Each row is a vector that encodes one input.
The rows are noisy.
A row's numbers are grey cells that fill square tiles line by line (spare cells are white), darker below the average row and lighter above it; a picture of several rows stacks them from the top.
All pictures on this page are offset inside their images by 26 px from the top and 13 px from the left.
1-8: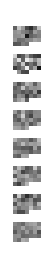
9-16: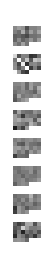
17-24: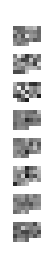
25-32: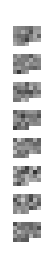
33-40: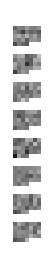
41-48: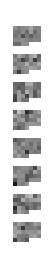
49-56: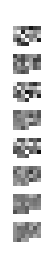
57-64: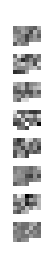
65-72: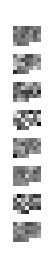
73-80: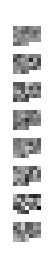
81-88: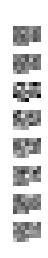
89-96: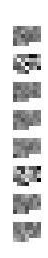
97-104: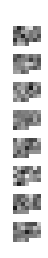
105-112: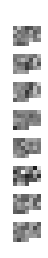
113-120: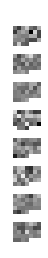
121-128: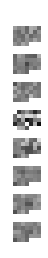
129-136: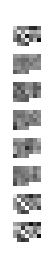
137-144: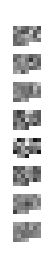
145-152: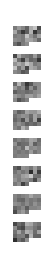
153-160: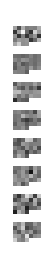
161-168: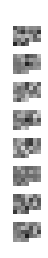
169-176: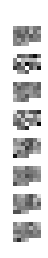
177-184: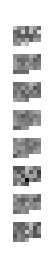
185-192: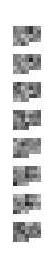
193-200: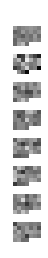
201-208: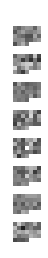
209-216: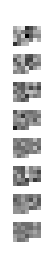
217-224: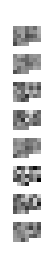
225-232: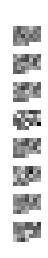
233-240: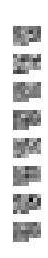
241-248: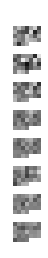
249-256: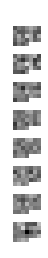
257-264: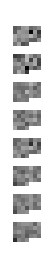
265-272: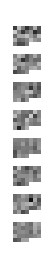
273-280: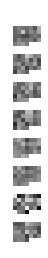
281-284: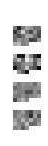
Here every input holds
a true/false value, together with either a fixed value, or a node of an 8-node tree.
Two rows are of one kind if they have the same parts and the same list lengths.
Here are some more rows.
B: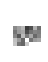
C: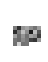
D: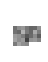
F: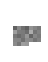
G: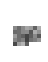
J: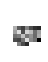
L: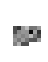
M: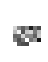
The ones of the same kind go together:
B, C, L
D, F, G, J, M

